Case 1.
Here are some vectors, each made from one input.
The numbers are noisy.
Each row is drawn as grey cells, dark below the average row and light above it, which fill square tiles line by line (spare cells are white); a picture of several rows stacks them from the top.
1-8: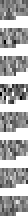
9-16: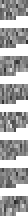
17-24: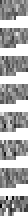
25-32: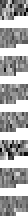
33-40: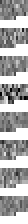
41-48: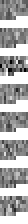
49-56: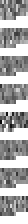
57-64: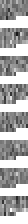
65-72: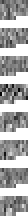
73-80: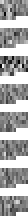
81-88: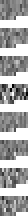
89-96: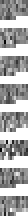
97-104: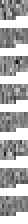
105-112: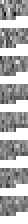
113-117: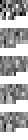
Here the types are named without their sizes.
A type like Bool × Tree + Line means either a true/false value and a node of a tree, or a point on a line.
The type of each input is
(Bool × Bool × Bool × Bool × Bool + Label) × Line.
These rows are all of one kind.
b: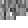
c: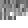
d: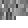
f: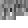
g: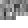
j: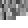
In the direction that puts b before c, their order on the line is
j, b, f, g, d, c.
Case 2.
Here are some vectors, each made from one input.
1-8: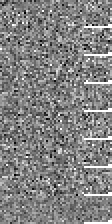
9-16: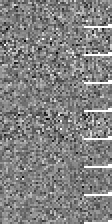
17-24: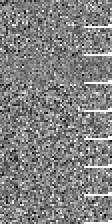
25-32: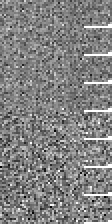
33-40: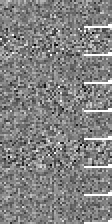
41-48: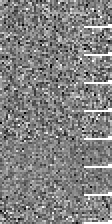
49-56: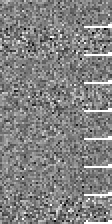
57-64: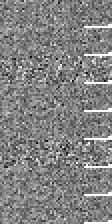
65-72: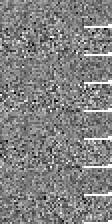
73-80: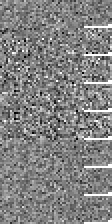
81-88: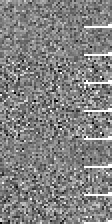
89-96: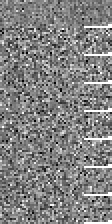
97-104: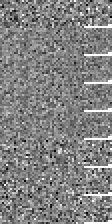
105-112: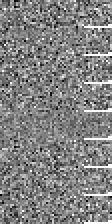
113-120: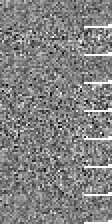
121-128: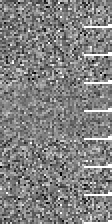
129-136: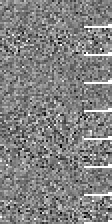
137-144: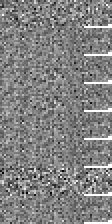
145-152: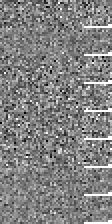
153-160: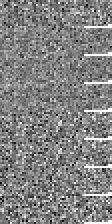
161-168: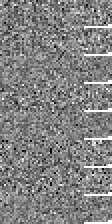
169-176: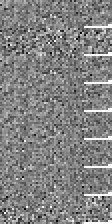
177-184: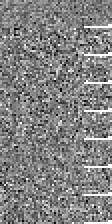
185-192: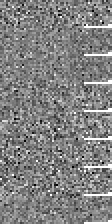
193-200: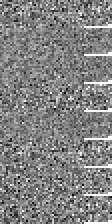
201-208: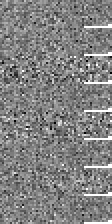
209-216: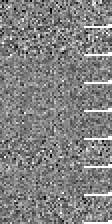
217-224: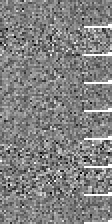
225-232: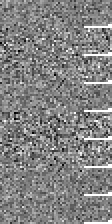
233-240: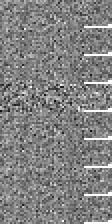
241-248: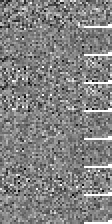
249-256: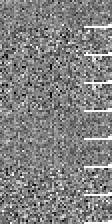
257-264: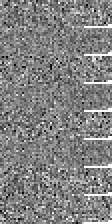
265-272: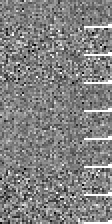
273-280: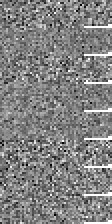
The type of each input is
Bool × Bool × Bool × Bool + Tree18 + Tree19.
